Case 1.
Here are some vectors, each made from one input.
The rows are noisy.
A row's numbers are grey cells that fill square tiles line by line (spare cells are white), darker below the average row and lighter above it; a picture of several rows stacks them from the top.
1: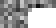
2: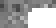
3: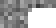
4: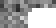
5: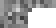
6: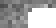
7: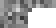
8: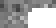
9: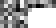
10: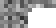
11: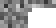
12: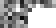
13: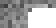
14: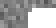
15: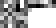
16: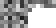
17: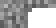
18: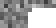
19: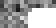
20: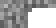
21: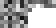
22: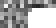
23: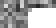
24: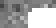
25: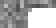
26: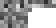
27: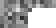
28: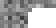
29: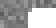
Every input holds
a point on a 4-point line.
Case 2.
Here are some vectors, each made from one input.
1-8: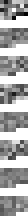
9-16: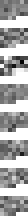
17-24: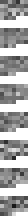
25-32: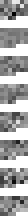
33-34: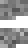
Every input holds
a node of an 8-node tree.
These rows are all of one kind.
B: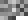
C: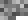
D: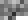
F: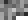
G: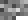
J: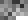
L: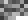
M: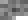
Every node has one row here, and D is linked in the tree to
B and C.
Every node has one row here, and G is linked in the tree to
J.
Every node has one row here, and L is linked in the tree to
F.
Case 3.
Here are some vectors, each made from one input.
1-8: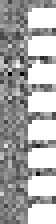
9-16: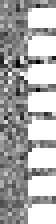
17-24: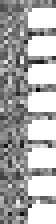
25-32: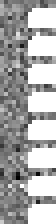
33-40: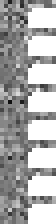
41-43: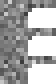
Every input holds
a point on an 8-point circle.
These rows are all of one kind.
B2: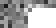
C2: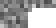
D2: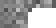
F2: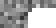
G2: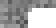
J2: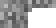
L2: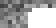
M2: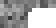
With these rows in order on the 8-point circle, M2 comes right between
F2 and J2.
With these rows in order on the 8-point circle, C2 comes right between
G2 and L2.
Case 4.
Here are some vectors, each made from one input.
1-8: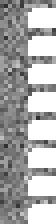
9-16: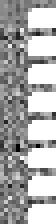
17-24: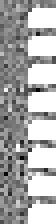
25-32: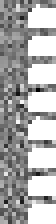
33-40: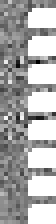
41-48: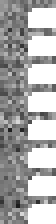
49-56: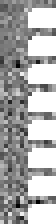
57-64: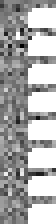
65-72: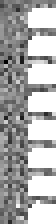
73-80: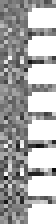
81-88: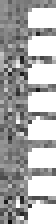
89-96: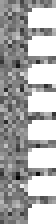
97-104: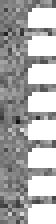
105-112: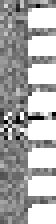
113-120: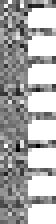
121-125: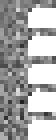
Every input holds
a point on an 8-point circle.
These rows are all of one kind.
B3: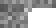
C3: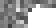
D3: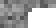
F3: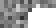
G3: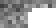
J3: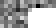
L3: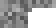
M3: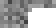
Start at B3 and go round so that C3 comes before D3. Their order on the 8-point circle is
B3, C3, F3, D3, L3, M3, J3, G3.
